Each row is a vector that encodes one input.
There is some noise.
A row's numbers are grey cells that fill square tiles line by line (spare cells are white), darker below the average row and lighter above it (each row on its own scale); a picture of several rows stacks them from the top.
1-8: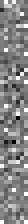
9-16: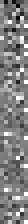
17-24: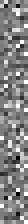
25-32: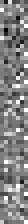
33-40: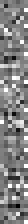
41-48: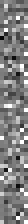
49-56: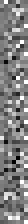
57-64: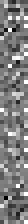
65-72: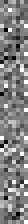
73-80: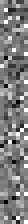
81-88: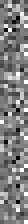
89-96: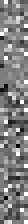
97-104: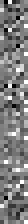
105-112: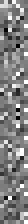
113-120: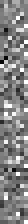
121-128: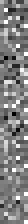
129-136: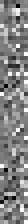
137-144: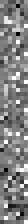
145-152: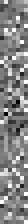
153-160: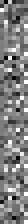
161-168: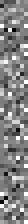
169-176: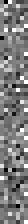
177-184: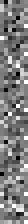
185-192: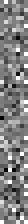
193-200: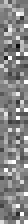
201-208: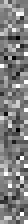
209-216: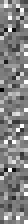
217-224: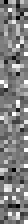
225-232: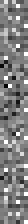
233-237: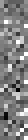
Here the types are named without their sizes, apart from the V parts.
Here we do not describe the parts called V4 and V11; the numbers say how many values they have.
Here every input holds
a true/false value, a value of V4 and a value of V11, together with either a fixed value, or a node of a tree.
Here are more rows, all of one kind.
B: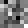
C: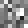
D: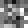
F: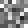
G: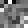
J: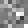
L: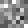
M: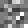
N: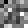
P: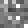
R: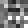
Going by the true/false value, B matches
D, G and N.
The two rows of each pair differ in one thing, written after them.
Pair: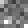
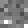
the value of V4
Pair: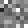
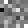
the value of V4
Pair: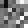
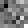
the node of the tree
